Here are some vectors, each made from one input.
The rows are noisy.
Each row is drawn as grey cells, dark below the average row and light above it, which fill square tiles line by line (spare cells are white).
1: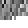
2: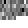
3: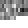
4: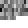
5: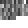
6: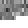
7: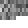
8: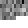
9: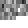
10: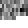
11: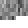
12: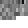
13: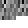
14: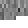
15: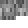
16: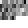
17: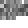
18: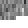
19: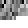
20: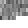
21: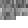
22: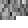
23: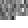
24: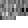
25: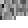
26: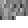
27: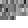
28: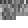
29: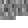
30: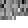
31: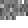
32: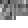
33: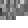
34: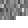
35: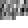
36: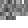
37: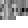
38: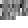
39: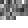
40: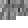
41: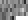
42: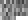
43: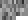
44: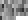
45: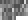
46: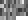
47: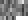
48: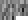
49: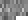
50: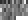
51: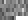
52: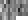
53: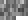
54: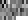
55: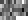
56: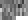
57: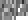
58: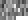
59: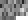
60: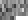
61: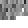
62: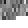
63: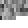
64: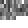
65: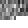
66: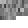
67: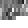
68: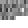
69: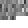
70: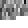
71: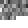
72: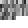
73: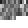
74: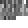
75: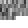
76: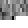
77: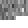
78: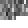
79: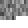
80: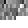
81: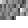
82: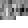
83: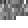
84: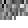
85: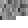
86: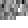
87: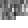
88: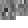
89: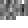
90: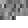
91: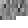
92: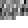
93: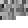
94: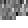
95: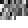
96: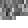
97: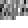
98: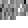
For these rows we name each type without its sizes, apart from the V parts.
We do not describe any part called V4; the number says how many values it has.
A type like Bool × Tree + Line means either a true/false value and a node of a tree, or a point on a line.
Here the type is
(Bool × Bool × Bool × V4 + Circle) × Line.
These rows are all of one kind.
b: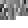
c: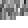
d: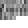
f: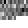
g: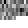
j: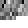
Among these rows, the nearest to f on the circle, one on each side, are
b and g.
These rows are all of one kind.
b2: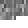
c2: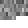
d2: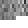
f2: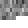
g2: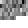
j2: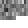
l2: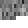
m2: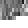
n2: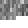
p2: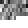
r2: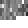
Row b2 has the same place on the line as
c2, f2, l2 and p2.
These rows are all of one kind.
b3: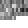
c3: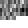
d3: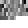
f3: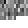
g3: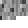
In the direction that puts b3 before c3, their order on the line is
f3, b3, g3, d3, c3.
